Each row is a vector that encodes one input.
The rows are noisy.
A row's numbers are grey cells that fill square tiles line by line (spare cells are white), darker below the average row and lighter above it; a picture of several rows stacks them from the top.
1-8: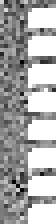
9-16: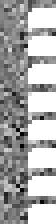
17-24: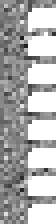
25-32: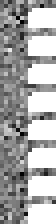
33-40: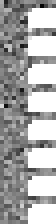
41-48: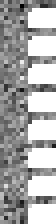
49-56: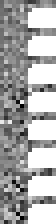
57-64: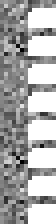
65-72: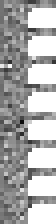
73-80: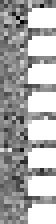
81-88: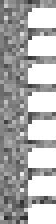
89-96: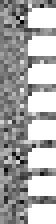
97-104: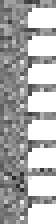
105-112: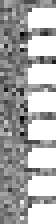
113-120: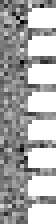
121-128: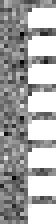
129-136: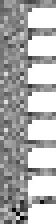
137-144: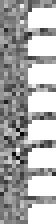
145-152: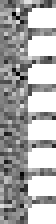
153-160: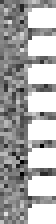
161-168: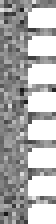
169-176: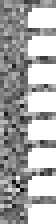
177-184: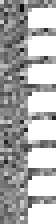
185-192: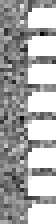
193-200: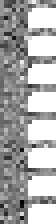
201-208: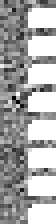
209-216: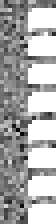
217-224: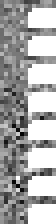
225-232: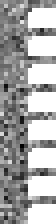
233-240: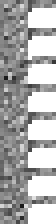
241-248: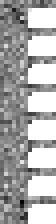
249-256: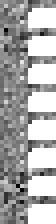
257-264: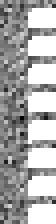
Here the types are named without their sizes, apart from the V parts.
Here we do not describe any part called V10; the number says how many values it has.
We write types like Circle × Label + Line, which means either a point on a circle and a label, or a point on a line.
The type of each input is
Bool × (Line + V10) + Label × Label.
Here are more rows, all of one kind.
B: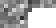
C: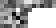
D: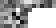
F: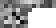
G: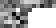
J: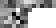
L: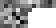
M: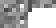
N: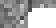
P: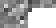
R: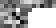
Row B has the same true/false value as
M, N and P.
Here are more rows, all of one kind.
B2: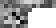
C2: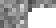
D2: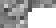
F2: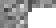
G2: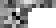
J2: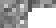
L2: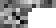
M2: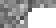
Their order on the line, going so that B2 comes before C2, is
G2, D2, F2, J2, B2, C2, L2, M2.
